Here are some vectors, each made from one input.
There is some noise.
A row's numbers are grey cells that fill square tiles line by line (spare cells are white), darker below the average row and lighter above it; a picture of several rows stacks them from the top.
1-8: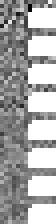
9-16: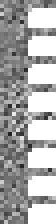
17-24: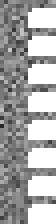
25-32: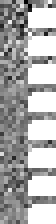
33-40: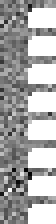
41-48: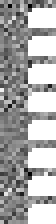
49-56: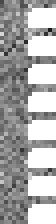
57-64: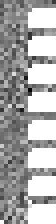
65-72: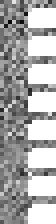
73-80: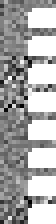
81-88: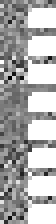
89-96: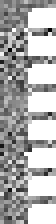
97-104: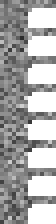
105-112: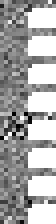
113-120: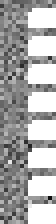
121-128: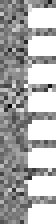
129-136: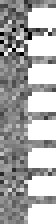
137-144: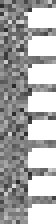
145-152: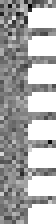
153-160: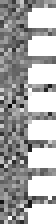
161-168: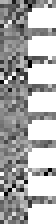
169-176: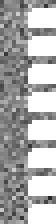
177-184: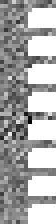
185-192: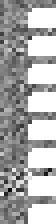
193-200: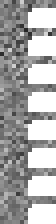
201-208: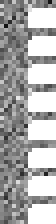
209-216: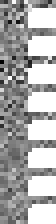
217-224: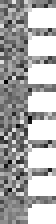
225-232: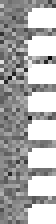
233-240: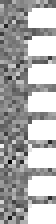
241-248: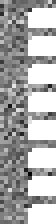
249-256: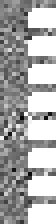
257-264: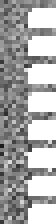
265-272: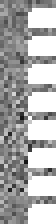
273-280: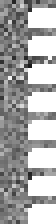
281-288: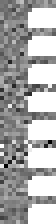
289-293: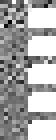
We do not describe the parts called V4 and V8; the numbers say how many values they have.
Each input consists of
either a point on a 10-point line, or a node of a 13-node tree and a value of V4, or a value of V8.
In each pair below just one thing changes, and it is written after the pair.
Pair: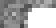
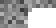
the node of the tree
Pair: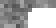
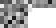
the node of the tree
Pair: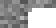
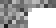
the node of the tree
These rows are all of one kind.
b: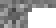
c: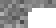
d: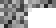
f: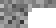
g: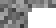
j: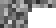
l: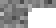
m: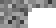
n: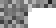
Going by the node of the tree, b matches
c, l and m.
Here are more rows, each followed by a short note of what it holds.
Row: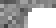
a node of a 13-node tree and a value of V4
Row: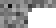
a value of V8
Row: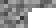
a value of V8
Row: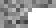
a value of V8
